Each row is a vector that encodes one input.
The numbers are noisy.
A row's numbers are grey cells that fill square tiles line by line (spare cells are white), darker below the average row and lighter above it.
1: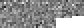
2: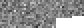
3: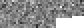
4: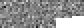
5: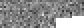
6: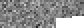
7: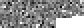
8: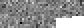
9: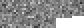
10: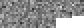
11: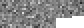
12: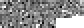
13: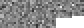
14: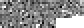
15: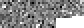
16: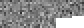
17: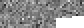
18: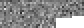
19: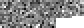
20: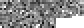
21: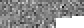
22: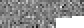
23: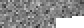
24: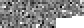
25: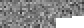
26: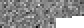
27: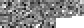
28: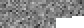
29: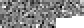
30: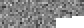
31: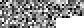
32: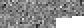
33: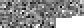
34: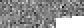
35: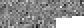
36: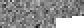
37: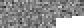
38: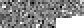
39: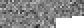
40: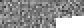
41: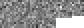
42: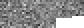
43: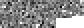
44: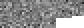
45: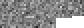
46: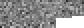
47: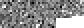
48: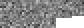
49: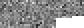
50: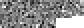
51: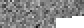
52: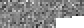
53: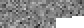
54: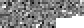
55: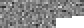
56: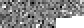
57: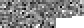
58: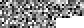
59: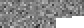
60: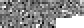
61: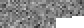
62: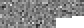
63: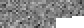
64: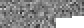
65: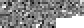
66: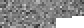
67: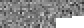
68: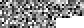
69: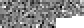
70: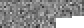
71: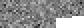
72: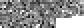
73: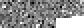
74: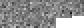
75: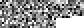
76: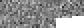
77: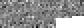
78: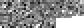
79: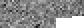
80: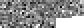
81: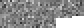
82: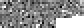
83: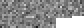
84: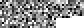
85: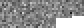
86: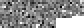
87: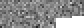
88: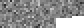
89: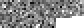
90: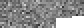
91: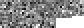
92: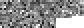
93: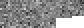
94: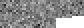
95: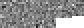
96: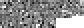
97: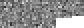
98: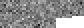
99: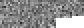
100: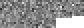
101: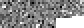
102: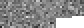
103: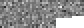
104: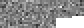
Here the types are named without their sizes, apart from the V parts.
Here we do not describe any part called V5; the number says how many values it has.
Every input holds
a list of items, each a true/false value and a value of V5.
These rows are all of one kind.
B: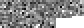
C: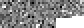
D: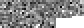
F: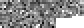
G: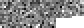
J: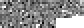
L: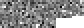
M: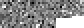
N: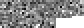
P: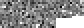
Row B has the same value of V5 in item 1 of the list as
D, L, N and P.
